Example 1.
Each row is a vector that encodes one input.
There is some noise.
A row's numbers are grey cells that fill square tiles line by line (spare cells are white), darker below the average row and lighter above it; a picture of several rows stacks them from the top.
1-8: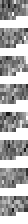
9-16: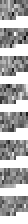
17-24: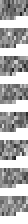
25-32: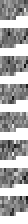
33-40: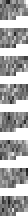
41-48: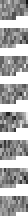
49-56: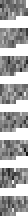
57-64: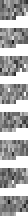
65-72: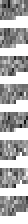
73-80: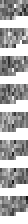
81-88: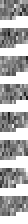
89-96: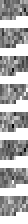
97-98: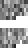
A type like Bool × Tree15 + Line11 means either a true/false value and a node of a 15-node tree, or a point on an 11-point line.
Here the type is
Bool × Line6 × Line7.
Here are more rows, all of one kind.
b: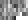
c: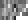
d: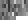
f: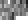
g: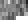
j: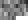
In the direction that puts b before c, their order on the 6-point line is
b, c, d, j, g, f.
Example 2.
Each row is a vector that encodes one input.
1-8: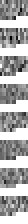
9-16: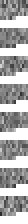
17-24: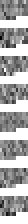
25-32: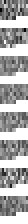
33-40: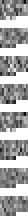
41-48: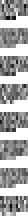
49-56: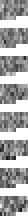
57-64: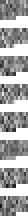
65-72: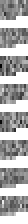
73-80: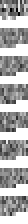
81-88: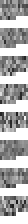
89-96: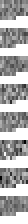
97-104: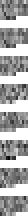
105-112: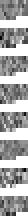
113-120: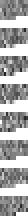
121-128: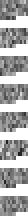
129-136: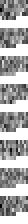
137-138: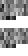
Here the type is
List2(Line11).
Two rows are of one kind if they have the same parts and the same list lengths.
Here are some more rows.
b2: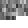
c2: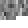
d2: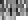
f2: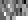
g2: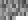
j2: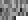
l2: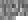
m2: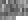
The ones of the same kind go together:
b2, f2, j2, m2
c2, g2, l2
d2

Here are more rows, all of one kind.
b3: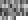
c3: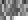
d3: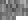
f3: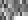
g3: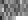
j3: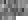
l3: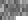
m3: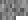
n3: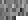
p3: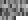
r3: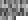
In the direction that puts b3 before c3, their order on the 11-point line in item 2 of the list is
b3, r3, p3, n3, m3, j3, g3, d3, l3, c3, f3.
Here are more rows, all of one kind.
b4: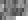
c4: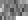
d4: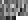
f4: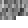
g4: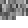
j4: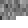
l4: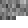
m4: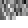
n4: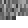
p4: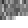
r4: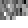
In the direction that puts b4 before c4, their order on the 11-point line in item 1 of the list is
r4, m4, p4, b4, c4, j4, f4, l4, g4, n4, d4.
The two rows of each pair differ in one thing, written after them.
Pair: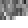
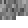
the place on the 11-point line in item 1 of the list
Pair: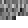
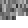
the place on the 11-point line in item 2 of the list
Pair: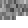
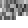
the place on the 11-point line in item 2 of the list
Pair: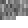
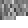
the place on the 11-point line in item 2 of the list
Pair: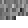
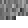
the place on the 11-point line in item 2 of the list
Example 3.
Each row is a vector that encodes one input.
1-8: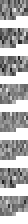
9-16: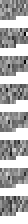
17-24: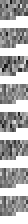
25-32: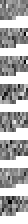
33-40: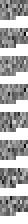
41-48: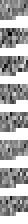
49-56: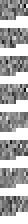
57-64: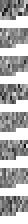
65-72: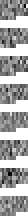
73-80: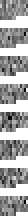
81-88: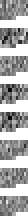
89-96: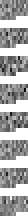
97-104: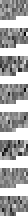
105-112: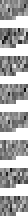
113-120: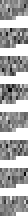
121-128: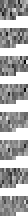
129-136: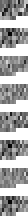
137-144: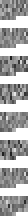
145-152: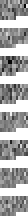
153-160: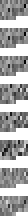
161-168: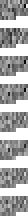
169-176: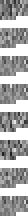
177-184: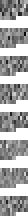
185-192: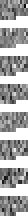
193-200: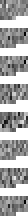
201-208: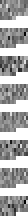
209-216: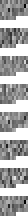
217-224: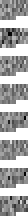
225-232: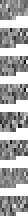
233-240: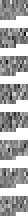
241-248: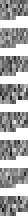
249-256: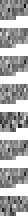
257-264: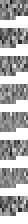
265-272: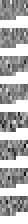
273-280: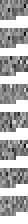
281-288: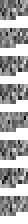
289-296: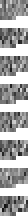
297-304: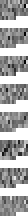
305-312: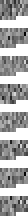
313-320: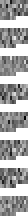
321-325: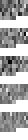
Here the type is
Circle18 + Line8.
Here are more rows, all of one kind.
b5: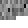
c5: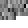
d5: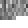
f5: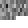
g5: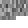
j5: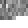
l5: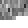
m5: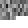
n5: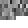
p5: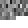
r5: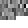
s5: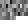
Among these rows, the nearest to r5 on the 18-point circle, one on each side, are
c5 and n5.
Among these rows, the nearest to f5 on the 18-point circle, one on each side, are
g5 and m5.
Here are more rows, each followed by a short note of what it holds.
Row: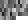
a point on an 8-point line
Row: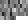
a point on an 8-point line
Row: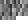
a point on an 8-point line
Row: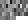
a point on an 18-point circle
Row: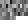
a point on an 18-point circle
